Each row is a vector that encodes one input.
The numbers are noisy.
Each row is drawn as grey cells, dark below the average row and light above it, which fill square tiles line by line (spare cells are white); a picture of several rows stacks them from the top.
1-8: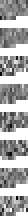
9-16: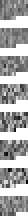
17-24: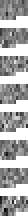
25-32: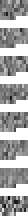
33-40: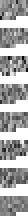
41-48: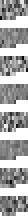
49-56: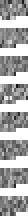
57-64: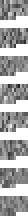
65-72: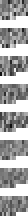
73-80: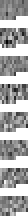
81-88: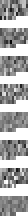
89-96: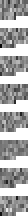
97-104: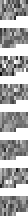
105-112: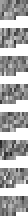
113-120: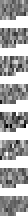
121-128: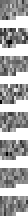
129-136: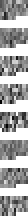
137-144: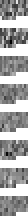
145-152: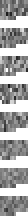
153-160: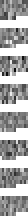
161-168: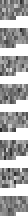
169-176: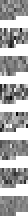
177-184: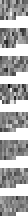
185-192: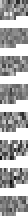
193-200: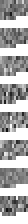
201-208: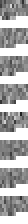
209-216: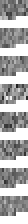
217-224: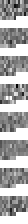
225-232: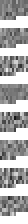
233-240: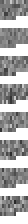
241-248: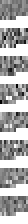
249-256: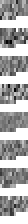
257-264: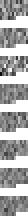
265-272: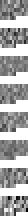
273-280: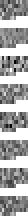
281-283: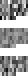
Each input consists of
either a point on an 8-point circle and three true/false values, or a point on a 5-point line.
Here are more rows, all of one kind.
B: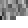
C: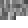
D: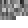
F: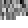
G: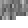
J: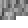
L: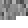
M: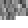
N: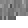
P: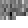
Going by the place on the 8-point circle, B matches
C, F and J.
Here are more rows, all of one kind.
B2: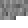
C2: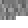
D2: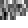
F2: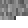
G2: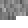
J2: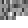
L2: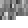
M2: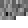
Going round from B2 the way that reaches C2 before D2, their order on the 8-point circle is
B2, F2, M2, C2, G2, J2, L2, D2.
